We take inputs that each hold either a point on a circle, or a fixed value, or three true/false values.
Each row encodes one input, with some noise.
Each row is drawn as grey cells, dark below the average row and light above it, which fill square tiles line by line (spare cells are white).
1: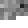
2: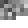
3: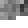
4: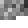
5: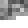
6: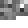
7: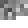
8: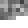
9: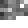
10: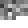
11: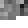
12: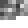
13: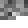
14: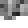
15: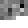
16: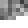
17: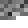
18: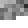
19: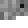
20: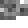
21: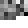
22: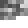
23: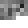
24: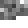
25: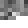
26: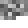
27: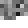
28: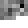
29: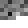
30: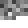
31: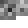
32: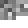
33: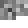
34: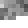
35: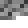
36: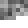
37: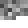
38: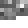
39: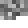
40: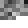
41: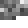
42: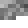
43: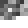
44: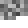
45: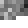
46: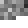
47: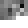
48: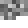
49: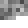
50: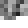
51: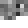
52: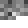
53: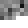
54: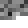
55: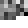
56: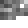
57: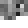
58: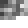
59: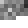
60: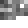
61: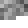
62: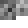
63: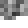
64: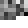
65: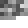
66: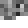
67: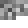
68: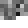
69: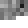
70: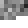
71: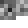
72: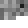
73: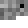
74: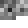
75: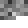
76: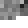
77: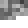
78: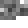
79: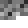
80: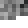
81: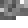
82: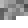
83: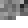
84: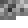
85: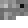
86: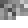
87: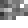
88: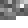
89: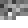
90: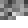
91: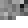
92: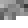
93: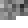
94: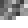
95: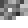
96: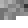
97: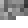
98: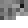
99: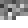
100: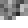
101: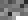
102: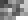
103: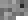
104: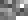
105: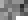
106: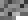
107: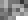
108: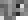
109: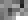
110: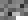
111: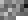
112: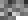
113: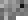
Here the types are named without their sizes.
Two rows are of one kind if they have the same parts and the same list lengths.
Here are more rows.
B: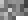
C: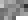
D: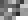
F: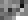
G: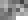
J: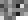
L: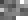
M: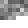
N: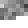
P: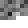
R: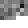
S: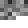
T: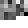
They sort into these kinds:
B, C, F, G, M, N, P, R, S
D, J, L
T

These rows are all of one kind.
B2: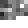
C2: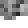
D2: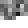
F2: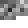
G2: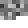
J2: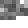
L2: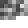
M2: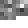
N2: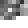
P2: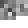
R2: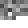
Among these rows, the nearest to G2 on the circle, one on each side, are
D2 and R2.
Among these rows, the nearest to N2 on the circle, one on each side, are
C2 and L2.
